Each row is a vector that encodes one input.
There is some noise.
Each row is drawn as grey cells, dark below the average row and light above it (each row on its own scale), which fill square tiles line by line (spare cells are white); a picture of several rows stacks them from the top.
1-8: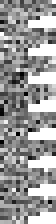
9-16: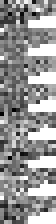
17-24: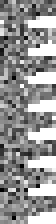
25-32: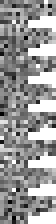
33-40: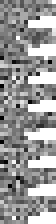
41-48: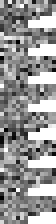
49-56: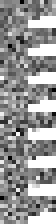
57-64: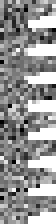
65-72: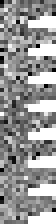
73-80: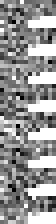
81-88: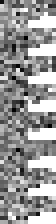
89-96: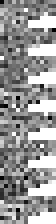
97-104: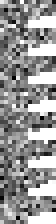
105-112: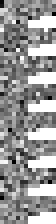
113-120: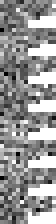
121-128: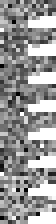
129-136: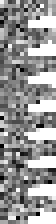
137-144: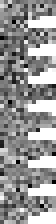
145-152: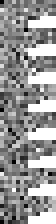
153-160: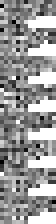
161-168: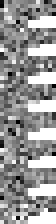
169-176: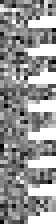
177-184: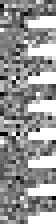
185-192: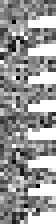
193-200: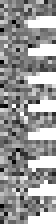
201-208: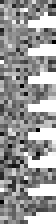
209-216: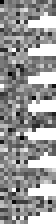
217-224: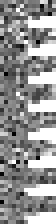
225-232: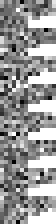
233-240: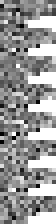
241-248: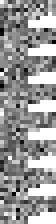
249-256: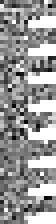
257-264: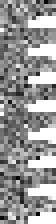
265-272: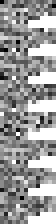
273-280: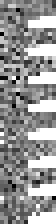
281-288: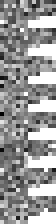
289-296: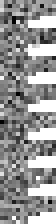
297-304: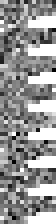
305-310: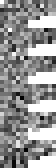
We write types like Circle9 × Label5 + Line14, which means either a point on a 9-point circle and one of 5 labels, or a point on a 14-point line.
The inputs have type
(Bool × Circle6 + Unit) × Line20.
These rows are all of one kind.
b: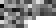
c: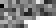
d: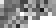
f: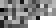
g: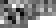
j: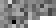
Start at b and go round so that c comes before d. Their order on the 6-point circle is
b, c, f, g, j, d.
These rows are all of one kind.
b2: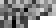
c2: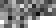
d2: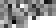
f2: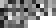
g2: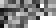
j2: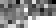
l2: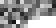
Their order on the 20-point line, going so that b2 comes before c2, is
g2, f2, b2, l2, j2, d2, c2.
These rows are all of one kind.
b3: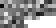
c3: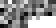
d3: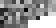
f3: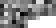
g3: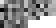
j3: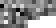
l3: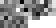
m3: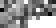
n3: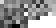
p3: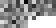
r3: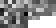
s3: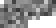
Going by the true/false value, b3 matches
l3 and p3.
